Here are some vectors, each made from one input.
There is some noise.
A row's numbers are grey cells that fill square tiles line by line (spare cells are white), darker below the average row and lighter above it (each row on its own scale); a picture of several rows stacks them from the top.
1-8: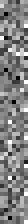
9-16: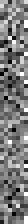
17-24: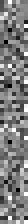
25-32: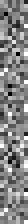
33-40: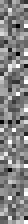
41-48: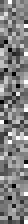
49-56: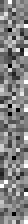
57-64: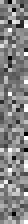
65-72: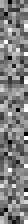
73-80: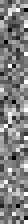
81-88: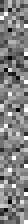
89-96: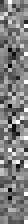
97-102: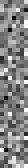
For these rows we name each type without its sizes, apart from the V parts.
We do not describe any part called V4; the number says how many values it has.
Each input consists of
a list of items, each a true/false value and a value of V4.
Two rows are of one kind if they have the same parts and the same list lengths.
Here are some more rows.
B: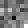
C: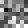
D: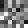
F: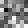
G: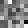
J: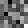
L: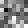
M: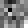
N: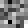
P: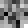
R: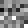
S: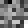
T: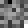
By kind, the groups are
B, J, M, N, P, S, T
C, F, L
D, G, R

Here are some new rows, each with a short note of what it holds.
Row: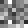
a list of one item
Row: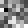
the empty list
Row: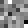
a list of one item
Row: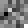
a list of two items
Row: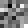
a list of two items
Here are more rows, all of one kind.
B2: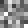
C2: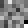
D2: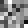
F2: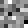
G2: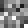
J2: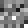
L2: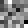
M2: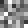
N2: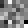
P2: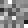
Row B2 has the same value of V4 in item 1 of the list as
D2, L2 and M2.
